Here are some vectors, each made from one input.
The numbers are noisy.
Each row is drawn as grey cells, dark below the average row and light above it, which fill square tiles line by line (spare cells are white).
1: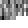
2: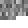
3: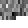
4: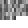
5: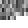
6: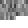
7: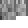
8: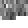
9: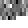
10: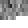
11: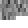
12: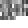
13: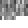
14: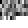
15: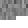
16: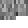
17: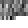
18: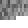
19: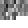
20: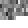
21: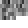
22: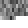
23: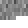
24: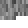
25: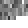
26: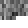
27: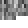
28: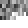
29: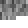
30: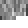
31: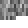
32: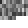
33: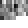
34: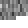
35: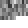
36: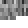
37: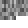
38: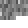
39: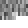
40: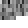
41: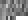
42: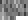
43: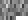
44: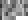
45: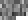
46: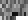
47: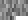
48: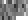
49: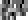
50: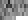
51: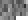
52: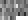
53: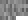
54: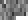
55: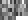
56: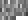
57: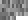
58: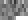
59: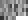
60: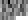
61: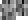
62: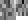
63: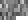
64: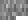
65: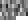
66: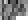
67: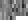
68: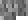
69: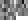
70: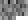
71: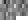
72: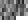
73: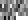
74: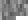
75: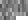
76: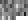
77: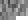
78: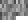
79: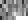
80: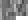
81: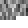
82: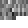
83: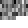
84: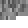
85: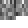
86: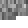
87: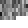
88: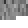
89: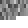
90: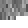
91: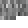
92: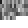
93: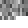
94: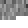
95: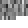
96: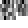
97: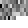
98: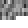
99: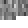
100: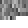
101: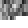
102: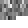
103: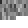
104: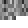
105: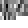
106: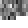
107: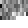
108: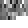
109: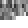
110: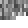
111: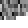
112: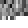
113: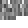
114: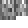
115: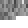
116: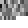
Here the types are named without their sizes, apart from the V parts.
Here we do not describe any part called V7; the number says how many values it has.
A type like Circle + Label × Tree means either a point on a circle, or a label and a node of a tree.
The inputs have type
(Bool × Bool × Bool × Bool + Unit) × V7 + Line.
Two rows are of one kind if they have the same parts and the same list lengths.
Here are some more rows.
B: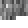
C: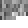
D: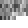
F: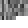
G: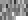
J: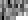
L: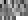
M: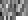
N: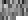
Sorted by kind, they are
B, D, F, G, J, M, N
C
L

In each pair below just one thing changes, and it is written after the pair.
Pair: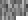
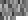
one of the four true/false values
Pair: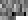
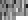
one of the four true/false values
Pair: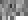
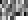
the value of V7
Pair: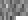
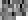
the value of V7
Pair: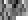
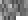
one of the four true/false values
